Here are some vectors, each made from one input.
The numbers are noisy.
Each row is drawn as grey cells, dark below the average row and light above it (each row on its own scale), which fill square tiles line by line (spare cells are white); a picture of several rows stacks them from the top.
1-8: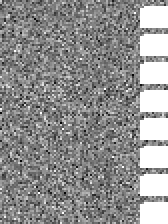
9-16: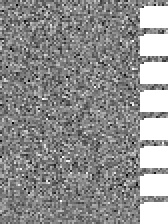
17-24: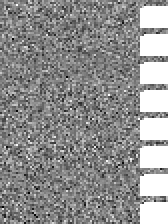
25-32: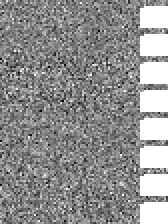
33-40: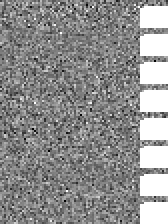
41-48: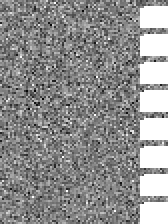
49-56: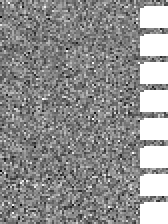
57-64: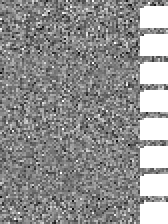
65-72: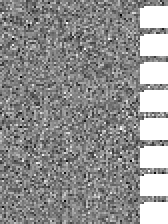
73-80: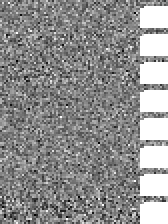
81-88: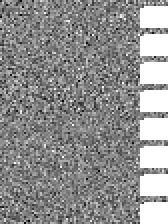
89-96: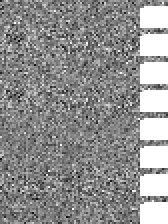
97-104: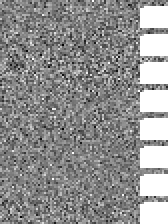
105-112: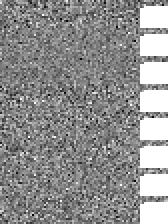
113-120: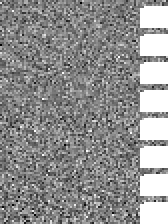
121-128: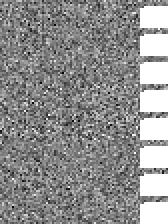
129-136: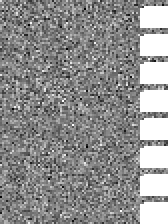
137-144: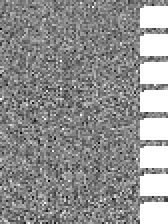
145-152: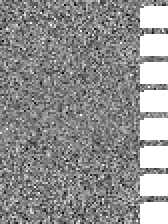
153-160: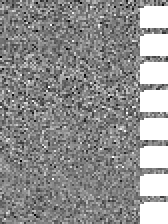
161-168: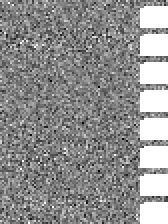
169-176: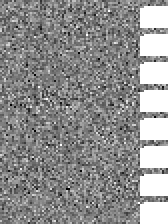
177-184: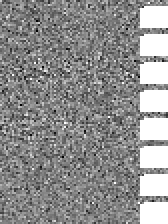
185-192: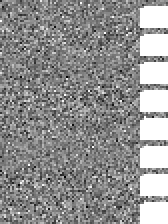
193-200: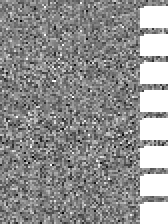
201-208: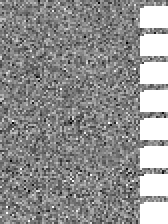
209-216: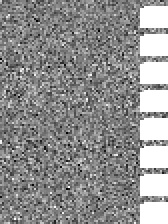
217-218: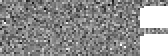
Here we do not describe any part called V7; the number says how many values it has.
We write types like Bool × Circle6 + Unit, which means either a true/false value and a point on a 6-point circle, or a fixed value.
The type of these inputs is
(Circle5 × Label4 + V7) × Label6 + Circle9 + Unit.
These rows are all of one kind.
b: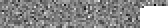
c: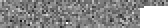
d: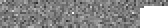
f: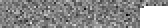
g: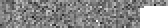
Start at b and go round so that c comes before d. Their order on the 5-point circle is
b, c, d, g, f.
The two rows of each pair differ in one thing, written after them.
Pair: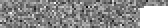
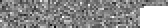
the value of V7
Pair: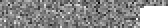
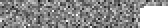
the label
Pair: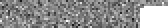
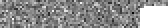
the value of V7
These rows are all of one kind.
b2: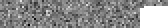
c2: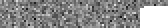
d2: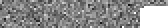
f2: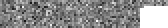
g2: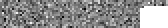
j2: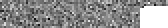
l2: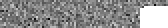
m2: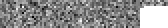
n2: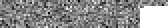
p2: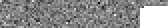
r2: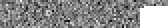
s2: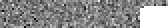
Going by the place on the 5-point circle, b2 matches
d2, f2, g2 and j2.
